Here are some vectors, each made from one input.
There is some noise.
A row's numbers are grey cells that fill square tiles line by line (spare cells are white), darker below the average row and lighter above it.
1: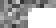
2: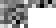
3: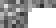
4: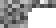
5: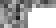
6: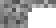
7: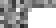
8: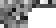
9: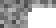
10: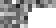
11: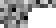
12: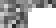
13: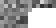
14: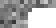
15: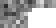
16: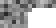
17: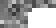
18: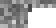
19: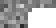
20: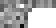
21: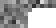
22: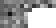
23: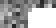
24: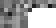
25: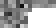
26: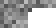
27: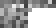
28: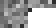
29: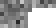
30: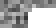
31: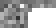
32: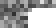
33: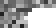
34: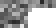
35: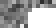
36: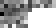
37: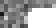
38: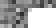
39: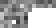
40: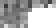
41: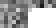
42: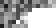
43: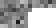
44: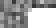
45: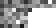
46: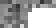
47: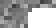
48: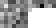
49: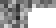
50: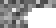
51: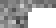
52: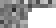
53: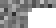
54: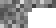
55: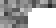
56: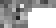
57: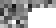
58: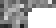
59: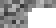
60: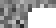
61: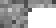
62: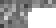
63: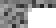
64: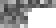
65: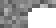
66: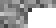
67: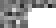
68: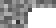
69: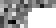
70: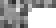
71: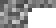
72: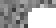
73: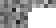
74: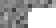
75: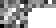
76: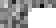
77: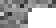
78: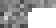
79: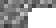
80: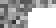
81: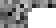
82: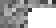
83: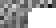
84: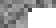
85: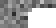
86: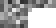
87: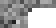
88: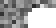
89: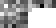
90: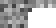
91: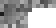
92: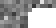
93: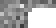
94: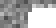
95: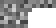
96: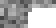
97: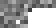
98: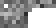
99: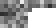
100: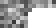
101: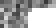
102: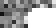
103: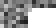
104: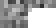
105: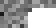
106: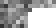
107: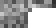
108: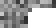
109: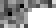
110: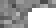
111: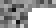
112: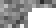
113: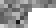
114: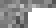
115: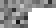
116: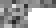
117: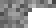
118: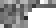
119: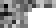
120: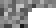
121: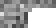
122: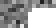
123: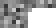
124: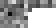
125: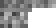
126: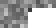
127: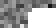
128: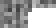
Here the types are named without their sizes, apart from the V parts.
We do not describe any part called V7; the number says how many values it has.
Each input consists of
a value of V7, together with either a point on a line, or three true/false values.
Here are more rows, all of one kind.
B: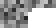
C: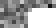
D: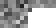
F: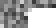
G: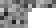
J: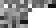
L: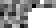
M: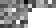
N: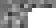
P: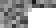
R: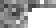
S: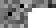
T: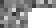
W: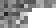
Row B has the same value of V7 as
D, G, M and W.
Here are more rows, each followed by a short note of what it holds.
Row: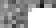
three true/false values and a value of V7
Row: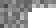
three true/false values and a value of V7
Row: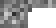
three true/false values and a value of V7
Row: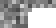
three true/false values and a value of V7
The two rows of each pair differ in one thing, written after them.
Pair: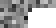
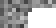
the value of V7
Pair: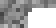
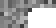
one of the three true/false values
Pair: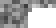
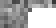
one of the three true/false values
